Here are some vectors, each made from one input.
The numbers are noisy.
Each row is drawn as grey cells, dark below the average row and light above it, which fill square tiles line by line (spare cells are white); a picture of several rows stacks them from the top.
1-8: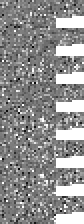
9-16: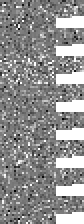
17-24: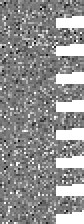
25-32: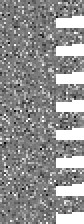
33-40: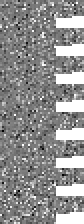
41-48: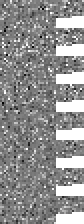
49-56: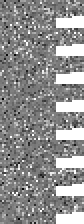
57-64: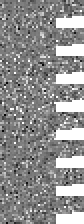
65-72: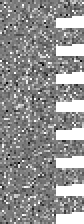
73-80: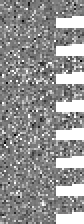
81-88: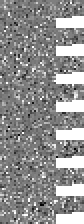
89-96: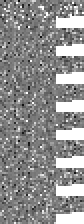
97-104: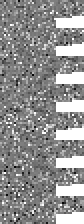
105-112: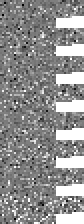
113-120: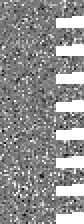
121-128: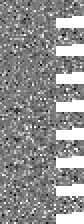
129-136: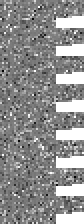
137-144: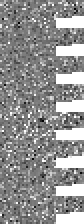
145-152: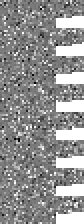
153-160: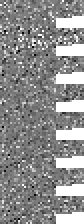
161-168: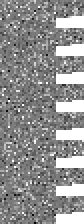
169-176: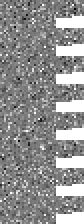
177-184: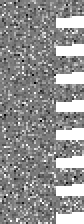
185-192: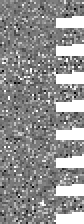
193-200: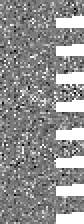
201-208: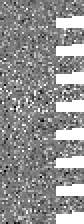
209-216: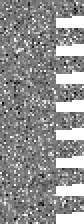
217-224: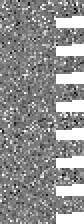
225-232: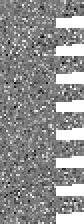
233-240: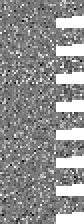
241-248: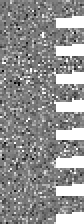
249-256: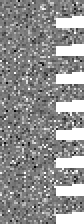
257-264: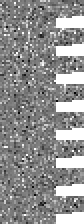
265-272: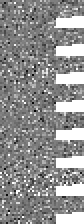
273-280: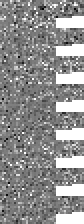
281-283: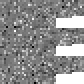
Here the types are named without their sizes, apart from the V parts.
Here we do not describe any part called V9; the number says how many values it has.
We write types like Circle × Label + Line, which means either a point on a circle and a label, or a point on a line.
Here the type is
Bool × Tree + Line × (Line + V9).
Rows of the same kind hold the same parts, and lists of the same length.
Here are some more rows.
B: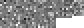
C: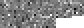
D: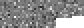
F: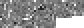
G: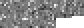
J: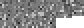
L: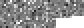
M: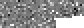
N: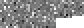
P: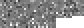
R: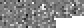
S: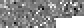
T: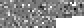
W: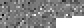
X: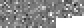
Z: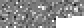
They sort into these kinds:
B, M, P, R, X, Z
C, F, G, L, N, S, T
D, J, W

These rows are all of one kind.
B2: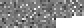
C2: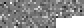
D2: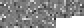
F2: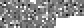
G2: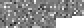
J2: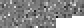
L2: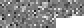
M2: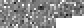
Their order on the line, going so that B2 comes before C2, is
G2, M2, B2, D2, F2, C2, J2, L2.
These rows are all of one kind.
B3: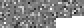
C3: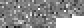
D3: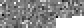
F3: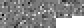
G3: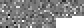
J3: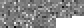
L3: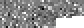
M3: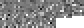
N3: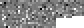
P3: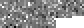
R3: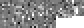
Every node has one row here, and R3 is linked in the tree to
M3.
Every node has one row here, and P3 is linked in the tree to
J3.
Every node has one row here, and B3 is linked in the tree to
D3, F3 and L3.
